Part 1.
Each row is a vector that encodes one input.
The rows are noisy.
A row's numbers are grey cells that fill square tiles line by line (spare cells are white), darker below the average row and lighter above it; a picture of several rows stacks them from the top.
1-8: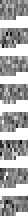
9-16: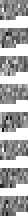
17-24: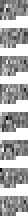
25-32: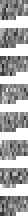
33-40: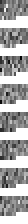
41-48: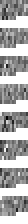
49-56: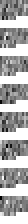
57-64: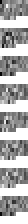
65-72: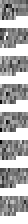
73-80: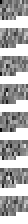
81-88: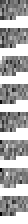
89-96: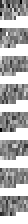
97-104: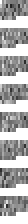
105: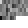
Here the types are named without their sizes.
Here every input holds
a list of points on a line.
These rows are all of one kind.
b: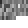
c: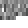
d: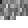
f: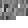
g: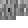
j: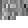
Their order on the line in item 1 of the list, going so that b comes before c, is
b, f, c, g, j, d.
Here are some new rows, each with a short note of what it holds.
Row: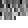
the empty list
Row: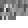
a list of one item
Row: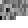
a list of one item
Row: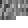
a list of two items
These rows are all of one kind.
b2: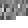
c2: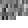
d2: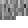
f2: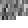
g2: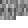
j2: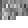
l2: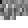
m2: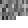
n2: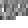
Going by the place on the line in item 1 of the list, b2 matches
c2 and f2.
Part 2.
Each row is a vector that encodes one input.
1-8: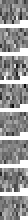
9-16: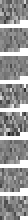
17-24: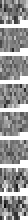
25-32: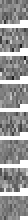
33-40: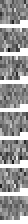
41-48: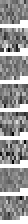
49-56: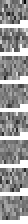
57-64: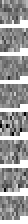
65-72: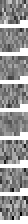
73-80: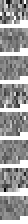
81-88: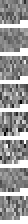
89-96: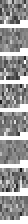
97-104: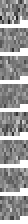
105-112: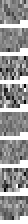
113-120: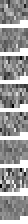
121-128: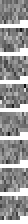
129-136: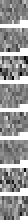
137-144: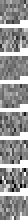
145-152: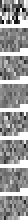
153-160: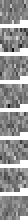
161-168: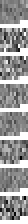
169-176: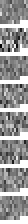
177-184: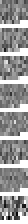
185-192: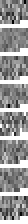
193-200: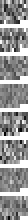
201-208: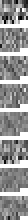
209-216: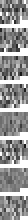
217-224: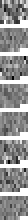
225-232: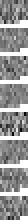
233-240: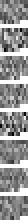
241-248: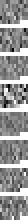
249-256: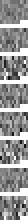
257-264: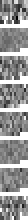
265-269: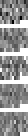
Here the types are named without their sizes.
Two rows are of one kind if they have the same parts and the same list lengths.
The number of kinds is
2.
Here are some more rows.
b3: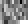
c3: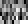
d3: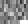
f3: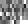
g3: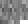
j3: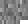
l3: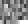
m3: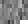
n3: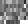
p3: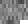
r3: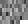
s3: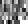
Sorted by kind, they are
b3, d3, l3, m3, n3, p3, r3, s3
c3, f3, g3, j3

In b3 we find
a label.
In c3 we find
a node of each of two trees.
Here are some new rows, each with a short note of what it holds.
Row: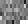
a label
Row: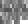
a node of each of two trees
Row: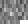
a label
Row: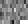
a label
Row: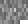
a label
